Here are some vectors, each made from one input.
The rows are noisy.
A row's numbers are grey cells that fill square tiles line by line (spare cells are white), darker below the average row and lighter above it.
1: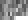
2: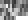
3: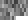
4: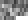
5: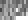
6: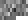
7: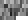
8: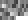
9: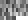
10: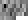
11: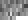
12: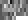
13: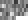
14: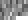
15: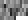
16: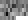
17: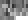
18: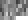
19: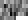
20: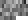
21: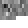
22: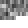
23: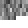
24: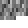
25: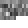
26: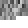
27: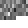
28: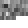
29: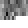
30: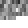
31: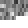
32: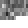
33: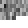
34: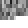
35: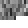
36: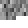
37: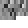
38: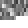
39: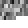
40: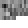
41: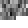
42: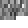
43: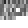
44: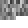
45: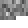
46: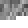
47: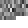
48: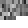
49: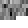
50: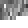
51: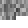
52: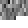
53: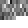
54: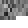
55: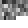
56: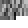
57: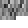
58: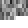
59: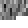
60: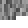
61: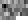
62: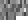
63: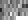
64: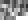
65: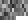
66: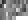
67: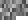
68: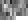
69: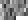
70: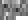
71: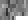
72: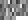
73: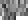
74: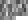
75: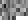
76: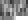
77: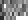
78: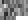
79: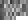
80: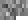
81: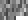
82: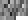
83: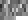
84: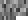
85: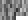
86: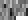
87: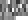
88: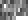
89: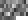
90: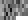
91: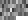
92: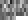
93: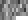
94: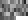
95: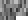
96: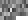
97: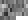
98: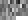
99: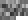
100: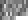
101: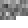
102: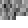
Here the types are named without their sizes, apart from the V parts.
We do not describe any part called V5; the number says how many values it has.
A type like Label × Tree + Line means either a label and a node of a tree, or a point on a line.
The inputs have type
Bool × Line × V5.
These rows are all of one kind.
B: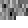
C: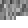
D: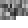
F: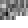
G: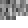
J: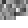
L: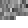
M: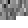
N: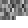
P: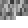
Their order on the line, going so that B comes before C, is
L, D, B, M, G, F, N, P, C, J.
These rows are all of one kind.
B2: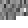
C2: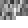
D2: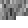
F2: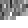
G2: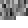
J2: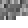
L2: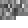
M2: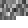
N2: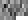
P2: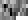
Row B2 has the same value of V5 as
F2, L2 and N2.
